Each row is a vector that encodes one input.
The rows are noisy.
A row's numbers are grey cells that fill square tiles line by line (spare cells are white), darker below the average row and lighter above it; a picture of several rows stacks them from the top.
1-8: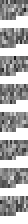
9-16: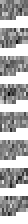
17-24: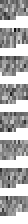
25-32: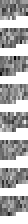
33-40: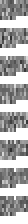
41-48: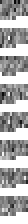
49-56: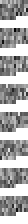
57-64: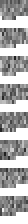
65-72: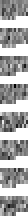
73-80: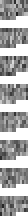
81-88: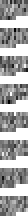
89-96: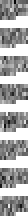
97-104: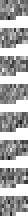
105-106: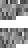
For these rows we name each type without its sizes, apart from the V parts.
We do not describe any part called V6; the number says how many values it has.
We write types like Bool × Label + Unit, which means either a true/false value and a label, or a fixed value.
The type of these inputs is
Line × (Line + V6).
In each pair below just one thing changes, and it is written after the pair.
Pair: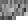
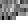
the place on the line
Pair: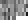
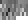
the value of V6
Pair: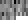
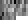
the place on the line
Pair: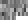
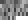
the place on the line
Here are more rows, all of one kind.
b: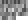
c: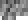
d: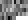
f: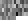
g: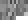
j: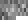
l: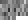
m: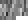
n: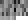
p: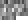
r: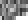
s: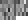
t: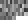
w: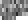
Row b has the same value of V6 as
c, p and r.
